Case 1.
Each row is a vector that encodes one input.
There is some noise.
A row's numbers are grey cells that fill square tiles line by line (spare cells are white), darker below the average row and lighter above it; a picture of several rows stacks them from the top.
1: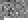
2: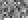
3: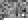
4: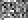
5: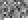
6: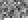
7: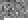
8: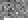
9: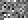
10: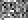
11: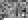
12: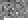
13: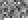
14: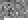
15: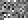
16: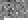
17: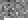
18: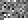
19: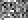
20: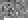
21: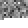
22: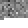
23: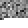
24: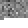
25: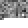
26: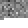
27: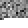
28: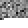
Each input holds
a point on a 6-point line.
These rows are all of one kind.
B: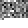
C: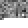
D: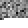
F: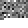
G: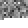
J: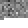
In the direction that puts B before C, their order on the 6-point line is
B, F, D, C, J, G.
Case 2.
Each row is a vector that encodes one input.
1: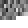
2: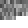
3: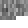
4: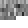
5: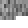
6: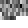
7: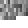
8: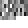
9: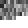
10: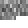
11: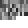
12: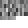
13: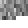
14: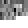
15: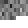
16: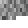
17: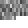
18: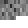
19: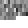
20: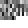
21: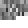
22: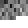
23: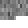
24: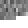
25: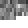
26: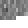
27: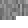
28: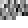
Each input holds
a point on a 6-point circle.
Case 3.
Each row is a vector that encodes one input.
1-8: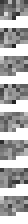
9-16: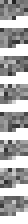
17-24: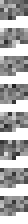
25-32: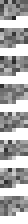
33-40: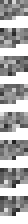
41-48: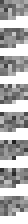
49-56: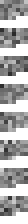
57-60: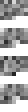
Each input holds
four true/false values.
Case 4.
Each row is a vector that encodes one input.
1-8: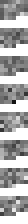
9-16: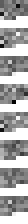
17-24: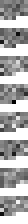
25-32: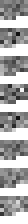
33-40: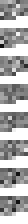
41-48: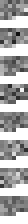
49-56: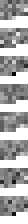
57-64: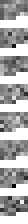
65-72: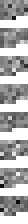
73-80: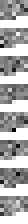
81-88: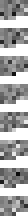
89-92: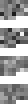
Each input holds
either a fixed value, or four true/false values.
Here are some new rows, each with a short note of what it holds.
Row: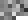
four true/false values
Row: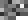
a fixed value
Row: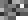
a fixed value
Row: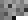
four true/false values
